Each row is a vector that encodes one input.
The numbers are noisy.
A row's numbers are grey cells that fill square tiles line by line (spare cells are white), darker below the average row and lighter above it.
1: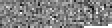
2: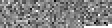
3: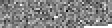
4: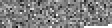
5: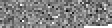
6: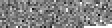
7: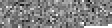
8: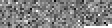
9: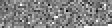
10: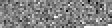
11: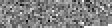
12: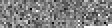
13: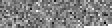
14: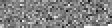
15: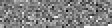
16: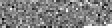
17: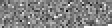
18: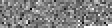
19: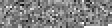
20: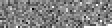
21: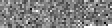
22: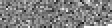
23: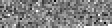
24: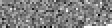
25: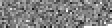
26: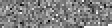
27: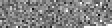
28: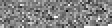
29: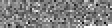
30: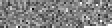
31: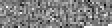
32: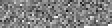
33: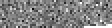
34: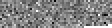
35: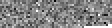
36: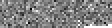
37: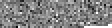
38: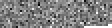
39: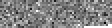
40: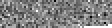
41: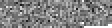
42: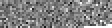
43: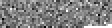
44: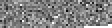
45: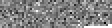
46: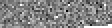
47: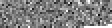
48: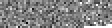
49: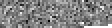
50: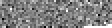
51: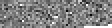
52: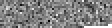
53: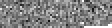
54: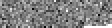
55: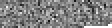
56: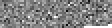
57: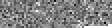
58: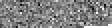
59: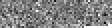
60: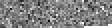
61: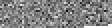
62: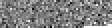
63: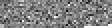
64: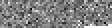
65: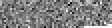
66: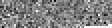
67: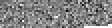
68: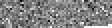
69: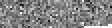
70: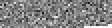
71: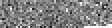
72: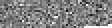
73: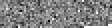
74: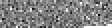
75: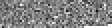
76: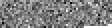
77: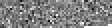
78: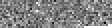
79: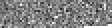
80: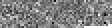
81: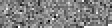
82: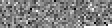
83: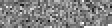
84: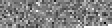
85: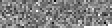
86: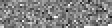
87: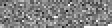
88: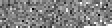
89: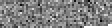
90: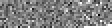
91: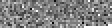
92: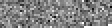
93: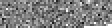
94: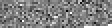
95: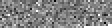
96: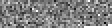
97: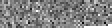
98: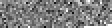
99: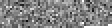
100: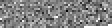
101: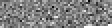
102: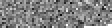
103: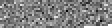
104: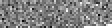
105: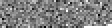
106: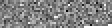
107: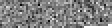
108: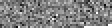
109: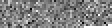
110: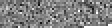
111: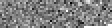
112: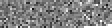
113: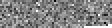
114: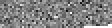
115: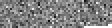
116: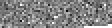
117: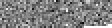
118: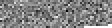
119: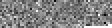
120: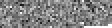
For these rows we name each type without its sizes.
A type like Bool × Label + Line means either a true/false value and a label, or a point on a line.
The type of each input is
Label × Tree × (Tree + Unit).
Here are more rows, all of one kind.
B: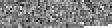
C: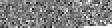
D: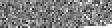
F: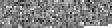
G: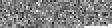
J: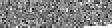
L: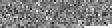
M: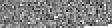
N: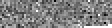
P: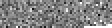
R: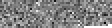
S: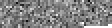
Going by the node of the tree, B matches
G, P and R.
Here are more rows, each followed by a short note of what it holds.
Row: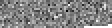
a label and a node of a tree
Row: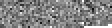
a label and a node of a tree
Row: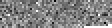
a label and a node of a tree
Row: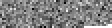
a label and a node of each of two trees
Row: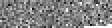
a label and a node of a tree
